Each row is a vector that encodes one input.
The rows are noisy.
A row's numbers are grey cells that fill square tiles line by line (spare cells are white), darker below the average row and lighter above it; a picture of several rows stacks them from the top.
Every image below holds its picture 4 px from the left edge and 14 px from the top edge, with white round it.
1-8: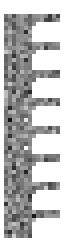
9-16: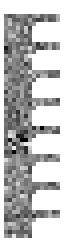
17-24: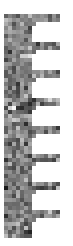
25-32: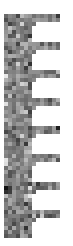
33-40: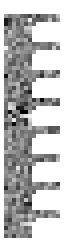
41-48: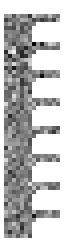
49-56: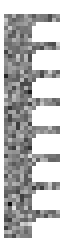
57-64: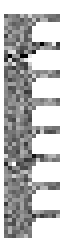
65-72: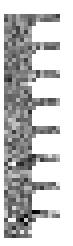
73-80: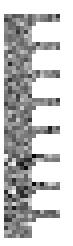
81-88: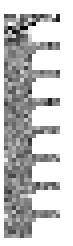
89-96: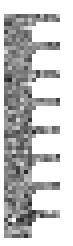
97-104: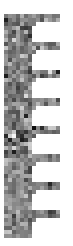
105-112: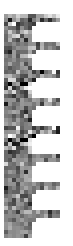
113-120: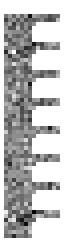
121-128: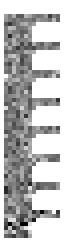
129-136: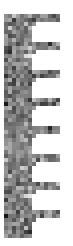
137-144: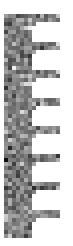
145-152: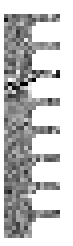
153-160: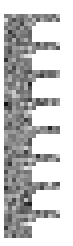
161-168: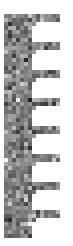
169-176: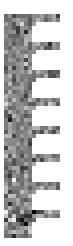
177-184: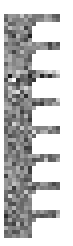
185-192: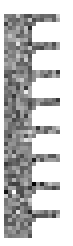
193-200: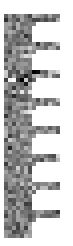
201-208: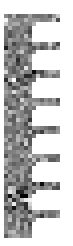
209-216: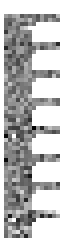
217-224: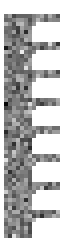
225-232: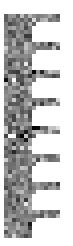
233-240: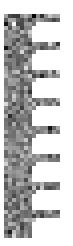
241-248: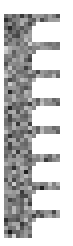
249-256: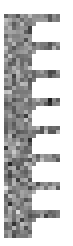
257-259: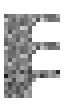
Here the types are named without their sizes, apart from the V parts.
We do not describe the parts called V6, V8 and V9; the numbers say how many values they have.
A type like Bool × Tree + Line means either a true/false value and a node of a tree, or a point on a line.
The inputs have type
(List(Line) + V6 × V9) × V8 + Tree.
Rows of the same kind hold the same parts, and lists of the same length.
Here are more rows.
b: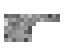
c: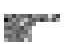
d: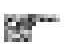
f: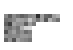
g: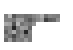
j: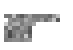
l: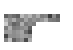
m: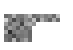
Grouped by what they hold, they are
b, f, j, l
c
d
g
m

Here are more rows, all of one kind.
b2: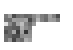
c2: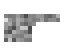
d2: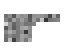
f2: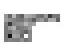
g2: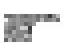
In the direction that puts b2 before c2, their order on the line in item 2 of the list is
d2, b2, g2, f2, c2.
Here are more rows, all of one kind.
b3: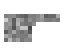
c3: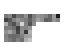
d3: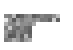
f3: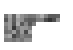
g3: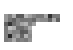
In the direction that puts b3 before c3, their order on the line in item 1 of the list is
f3, b3, d3, c3, g3.
